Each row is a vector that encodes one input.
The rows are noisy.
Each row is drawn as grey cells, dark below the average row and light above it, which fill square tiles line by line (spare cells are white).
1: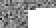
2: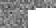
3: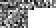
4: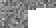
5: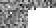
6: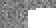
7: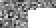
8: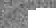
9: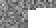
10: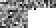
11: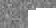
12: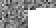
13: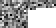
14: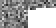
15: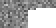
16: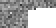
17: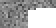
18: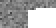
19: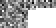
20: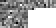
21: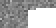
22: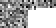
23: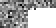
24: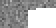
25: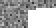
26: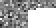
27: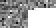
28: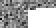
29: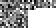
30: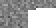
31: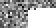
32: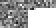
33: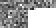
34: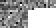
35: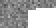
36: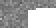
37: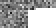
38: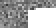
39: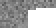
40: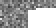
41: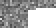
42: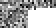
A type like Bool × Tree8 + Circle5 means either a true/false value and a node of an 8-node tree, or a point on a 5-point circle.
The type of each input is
Bool × Line5.
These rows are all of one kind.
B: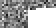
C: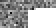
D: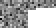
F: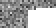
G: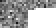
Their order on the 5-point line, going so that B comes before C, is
F, G, B, C, D.
